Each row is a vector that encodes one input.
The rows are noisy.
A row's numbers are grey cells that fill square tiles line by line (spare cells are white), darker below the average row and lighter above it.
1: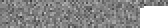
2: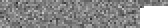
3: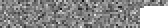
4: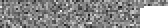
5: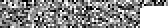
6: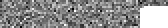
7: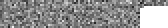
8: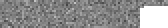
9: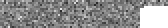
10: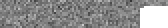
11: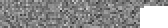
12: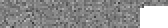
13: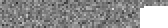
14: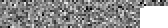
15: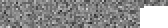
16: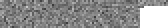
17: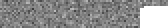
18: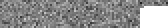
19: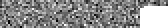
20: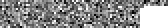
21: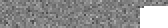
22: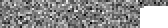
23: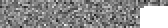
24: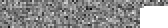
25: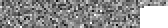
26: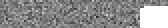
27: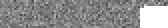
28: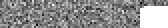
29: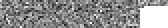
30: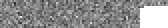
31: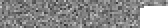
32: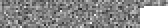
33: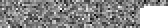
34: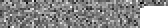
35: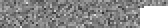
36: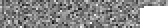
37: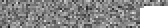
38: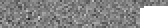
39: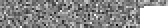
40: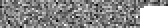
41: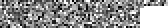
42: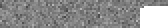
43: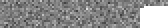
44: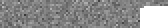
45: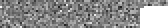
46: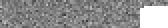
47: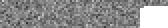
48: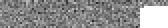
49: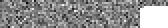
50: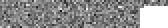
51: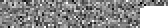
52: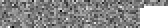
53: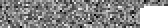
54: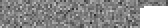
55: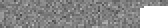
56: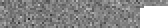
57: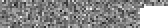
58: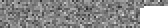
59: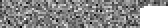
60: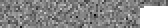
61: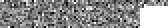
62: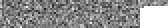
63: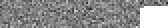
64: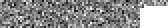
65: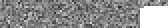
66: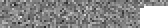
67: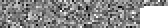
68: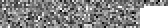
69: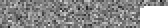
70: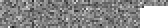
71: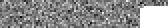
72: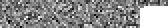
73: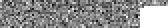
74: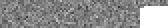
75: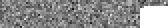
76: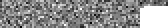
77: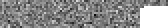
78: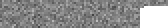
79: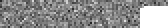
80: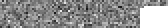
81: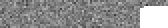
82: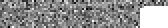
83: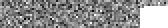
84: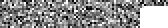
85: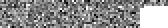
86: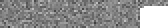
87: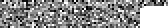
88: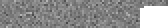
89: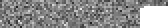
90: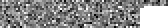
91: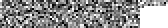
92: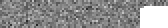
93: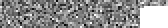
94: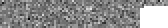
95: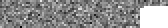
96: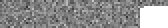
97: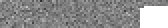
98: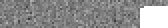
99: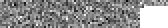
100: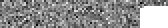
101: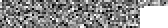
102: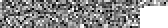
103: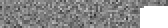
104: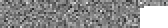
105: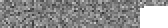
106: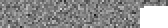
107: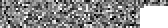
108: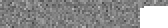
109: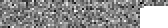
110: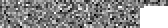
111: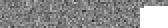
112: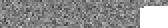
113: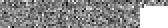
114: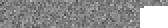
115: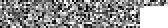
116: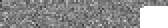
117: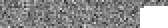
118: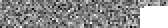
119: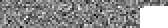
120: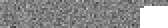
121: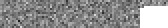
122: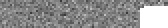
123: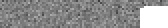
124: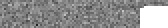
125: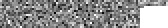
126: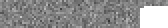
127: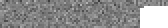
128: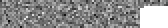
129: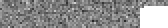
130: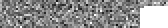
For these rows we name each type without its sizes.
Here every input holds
a label, together with either a label, or a node of a tree.
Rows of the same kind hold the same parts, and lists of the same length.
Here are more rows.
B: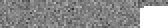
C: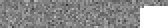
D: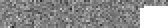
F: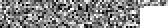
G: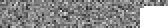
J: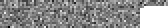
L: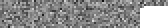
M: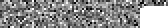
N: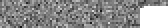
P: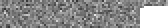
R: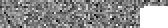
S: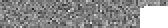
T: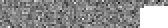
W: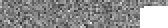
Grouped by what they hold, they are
B, J, L, M, P, W
C, D, F, G, N, R, S, T

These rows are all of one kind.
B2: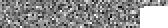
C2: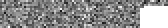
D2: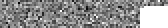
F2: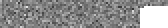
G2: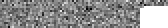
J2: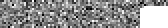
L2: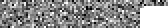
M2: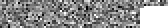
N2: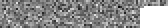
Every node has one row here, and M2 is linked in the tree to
C2, G2 and L2.
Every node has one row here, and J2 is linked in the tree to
C2.
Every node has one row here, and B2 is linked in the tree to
C2.
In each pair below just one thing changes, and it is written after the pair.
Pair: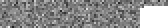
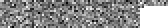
the label
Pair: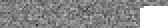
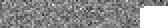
the node of the tree
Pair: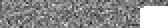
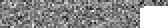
the label
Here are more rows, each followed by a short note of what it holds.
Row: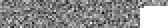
a label and a node of a tree
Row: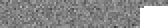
a label and a node of a tree
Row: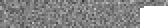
two labels
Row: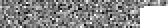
two labels
